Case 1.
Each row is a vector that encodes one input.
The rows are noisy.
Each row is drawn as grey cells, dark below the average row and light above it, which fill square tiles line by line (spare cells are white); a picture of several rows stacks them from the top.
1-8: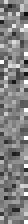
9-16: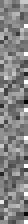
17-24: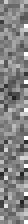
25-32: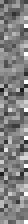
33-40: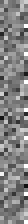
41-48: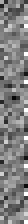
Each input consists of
either a point on a 5-point line, or a point on a 6-point line.
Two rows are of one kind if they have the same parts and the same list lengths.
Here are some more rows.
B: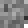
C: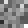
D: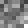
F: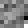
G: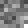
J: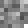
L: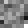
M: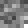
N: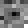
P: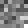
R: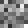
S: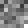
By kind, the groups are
B, C, F, J, L, R
D, G, M, N, P, S

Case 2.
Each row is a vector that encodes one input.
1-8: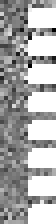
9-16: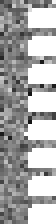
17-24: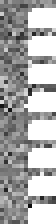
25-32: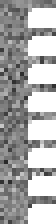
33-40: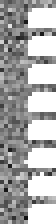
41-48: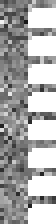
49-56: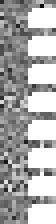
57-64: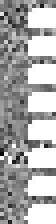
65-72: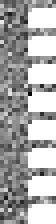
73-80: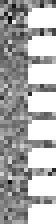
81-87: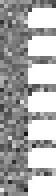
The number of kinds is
3.
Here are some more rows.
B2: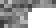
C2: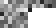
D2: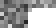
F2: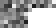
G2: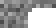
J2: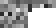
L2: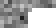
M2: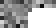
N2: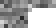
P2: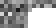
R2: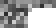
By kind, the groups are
B2, C2, D2, F2, G2, J2, P2
L2, N2, R2
M2

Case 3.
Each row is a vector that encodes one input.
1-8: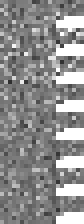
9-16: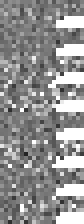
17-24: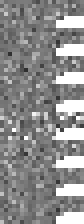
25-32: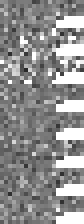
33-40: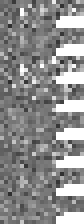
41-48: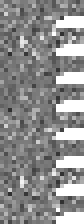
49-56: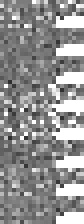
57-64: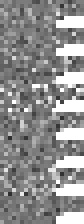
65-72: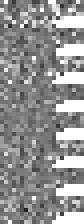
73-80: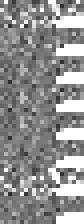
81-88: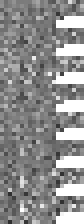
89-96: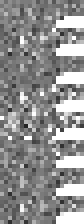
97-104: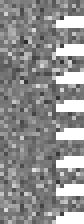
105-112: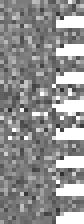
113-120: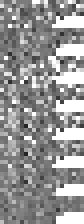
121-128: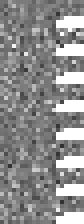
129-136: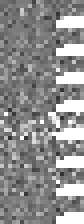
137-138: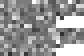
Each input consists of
either a point on a 9-point circle and a true/false value, or a fixed value.
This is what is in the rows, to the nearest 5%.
About 95% of them hold a point on a 9-point circle and a true/false value. The rest hold a fixed value.
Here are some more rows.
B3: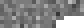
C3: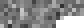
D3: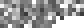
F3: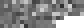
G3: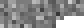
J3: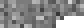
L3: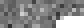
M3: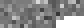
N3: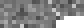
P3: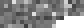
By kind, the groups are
B3, C3, D3, G3, J3, L3, M3, N3
F3, P3

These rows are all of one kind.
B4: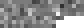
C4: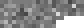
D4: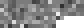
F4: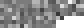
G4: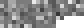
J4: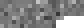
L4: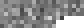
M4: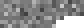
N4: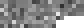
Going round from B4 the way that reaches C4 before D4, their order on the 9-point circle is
B4, G4, C4, J4, M4, D4, N4, F4, L4.
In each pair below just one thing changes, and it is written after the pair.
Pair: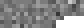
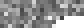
the true/false value
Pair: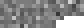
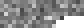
the true/false value
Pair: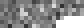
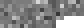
the place on the 9-point circle
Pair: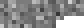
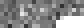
the place on the 9-point circle
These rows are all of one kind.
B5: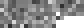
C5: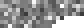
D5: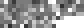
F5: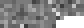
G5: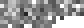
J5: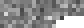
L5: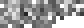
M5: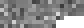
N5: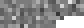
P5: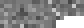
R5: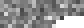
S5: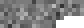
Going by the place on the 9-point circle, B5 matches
M5, N5 and R5.
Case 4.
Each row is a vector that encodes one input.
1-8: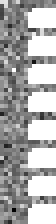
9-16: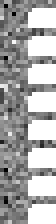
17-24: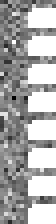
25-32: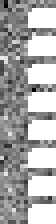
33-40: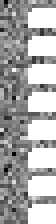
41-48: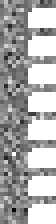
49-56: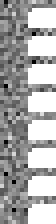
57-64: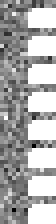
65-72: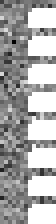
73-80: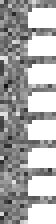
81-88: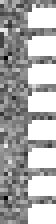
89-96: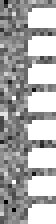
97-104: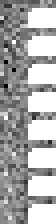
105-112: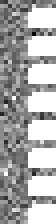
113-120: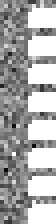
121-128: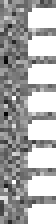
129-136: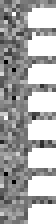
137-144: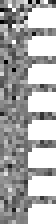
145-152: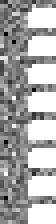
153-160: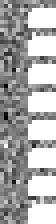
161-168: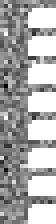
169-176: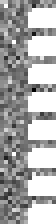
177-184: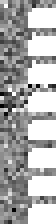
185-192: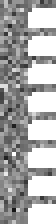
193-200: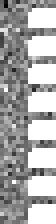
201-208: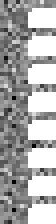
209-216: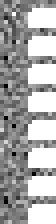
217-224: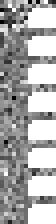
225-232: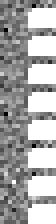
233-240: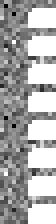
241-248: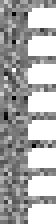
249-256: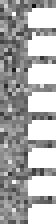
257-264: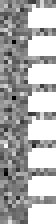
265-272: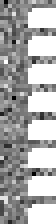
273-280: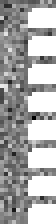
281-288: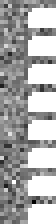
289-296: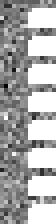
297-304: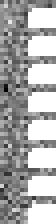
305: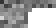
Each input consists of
either a fixed value, or two labels (each one of 5).
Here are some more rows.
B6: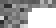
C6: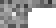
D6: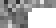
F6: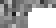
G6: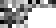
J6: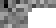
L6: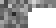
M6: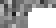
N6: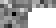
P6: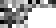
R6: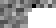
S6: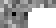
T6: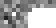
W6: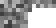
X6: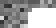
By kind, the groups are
B6, C6, D6, F6, J6, L6, M6, N6, R6, S6, T6, W6, X6
G6, P6

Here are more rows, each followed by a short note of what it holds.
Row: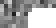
two labels (each one of 5)
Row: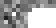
two labels (each one of 5)
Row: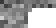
two labels (each one of 5)
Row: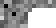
two labels (each one of 5)
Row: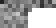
two labels (each one of 5)
